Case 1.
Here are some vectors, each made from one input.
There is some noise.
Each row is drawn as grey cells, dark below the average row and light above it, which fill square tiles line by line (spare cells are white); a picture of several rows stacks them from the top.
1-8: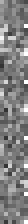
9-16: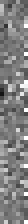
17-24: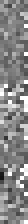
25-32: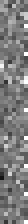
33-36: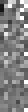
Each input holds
a point on a 4-point line and three true/false values.
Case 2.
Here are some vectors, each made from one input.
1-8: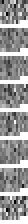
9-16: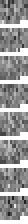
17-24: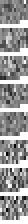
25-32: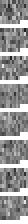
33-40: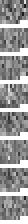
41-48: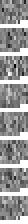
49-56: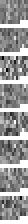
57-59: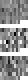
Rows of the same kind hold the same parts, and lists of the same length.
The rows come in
2 kinds.
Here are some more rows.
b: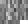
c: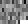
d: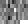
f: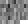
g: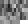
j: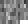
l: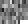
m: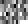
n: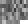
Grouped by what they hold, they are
b, c, d, f, g, j, l, n
m

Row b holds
one of 7 labels and a true/false value.
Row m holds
a fixed value.
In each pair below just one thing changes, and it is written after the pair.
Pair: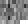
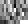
the true/false value
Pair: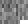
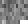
the label
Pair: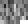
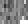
the label
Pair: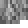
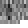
the true/false value
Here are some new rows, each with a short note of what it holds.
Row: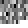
a fixed value
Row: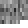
one of 7 labels and a true/false value
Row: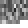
one of 7 labels and a true/false value
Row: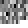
a fixed value
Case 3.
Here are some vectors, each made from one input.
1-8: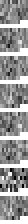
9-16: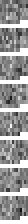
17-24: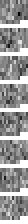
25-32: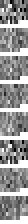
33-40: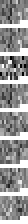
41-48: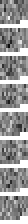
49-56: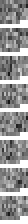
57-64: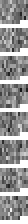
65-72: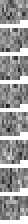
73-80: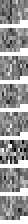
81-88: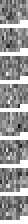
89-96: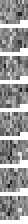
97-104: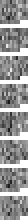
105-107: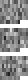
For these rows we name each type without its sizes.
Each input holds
a list of points on a line.
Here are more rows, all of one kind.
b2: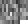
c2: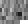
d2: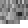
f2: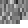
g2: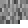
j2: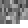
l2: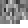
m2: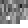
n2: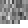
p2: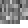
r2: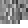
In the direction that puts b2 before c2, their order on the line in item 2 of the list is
n2, m2, f2, l2, r2, b2, p2, g2, c2, j2, d2.
